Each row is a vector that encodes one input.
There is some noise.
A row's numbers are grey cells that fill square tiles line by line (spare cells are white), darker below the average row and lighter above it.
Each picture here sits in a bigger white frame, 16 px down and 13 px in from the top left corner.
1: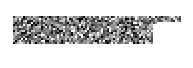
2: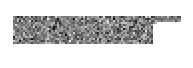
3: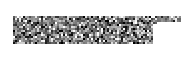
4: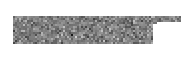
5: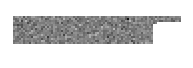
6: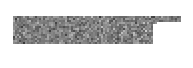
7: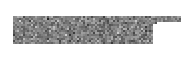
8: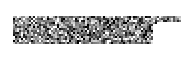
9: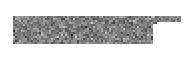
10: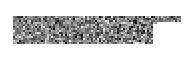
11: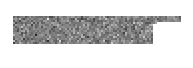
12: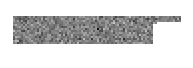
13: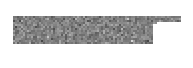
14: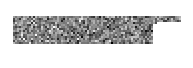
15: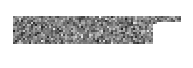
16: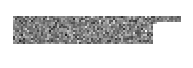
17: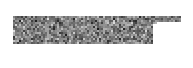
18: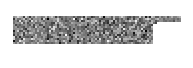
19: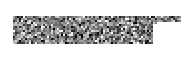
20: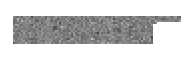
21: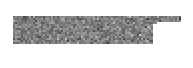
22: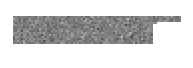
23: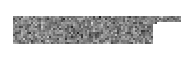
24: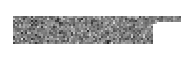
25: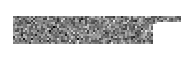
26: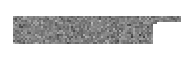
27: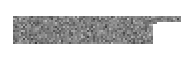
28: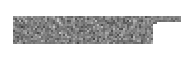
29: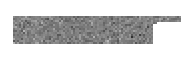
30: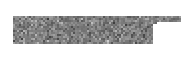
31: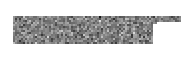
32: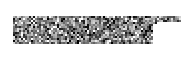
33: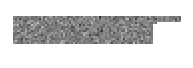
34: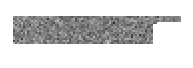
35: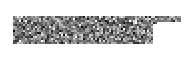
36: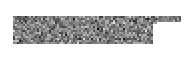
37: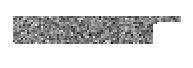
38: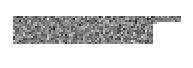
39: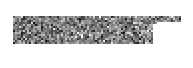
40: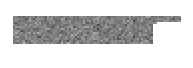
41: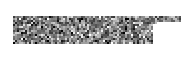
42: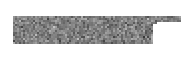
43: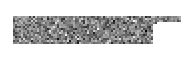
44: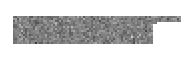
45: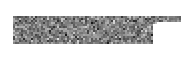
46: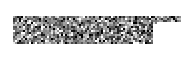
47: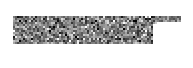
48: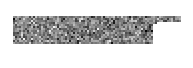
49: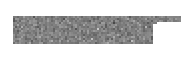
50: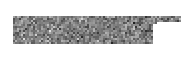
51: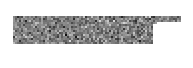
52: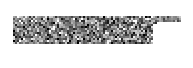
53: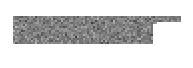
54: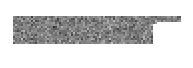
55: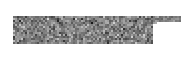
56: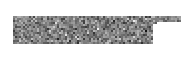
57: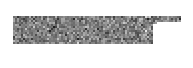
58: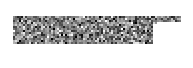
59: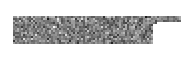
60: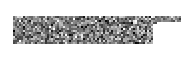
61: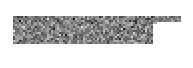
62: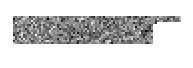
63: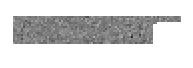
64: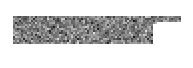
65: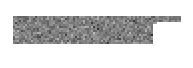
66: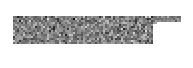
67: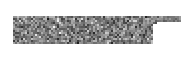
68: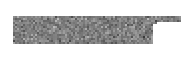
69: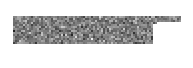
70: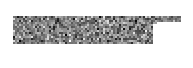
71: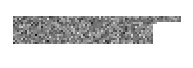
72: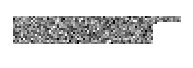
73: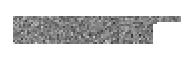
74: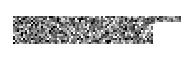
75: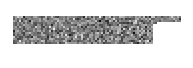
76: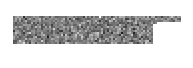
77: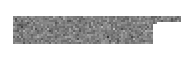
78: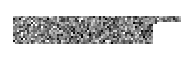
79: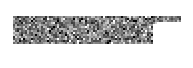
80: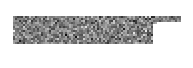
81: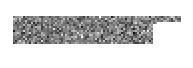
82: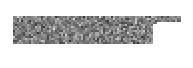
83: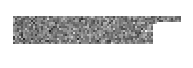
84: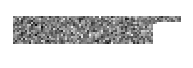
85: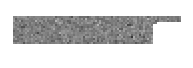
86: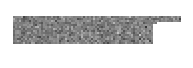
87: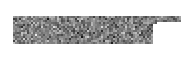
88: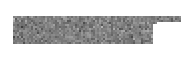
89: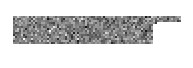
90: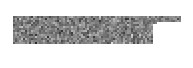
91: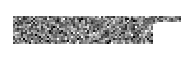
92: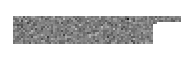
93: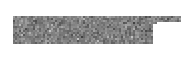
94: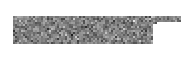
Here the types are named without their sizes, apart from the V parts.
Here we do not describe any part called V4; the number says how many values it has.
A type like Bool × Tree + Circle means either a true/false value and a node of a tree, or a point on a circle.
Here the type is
Bool × Line × (Line + V4).
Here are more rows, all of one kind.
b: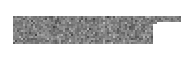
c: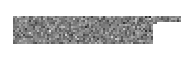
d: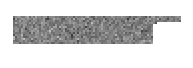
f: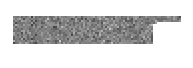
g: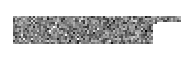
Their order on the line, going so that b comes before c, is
d, b, f, c, g.
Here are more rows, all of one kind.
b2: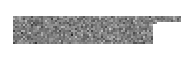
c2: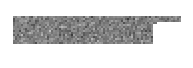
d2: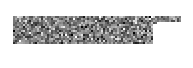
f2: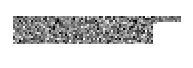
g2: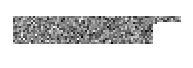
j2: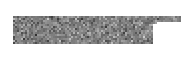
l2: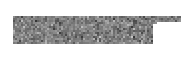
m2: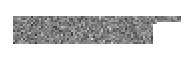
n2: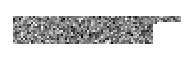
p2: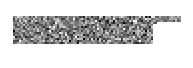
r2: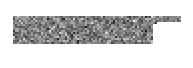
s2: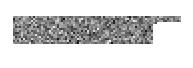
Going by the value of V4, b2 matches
c2, d2, l2 and m2.
